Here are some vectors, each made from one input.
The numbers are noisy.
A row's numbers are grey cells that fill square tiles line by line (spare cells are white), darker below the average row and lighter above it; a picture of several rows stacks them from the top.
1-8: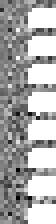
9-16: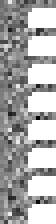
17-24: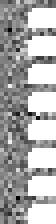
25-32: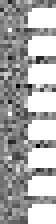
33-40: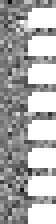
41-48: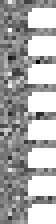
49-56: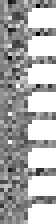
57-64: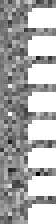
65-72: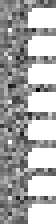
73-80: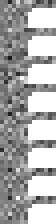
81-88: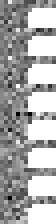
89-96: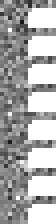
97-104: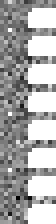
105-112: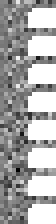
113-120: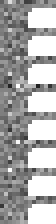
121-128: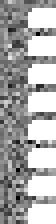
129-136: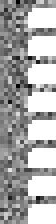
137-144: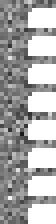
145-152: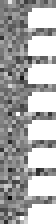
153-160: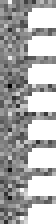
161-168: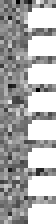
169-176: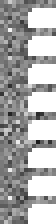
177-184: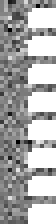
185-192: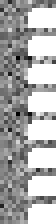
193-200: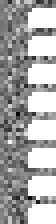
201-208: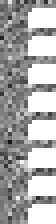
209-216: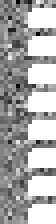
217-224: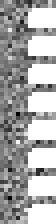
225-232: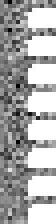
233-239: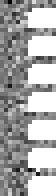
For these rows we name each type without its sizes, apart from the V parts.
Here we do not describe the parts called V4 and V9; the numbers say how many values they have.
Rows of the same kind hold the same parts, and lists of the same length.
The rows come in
2 kinds.
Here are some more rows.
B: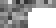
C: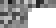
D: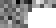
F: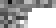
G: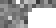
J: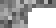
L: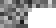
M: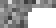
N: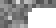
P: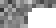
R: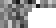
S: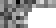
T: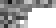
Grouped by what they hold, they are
B, G, J, M, N, P
C, D, F, L, R, S, T

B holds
a label, a true/false value and a value of V9.
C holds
a true/false value and a value of V4.
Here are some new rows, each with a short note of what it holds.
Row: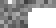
a label, a true/false value and a value of V9
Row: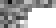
a true/false value and a value of V4
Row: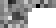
a true/false value and a value of V4
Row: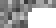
a label, a true/false value and a value of V9
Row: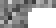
a label, a true/false value and a value of V9
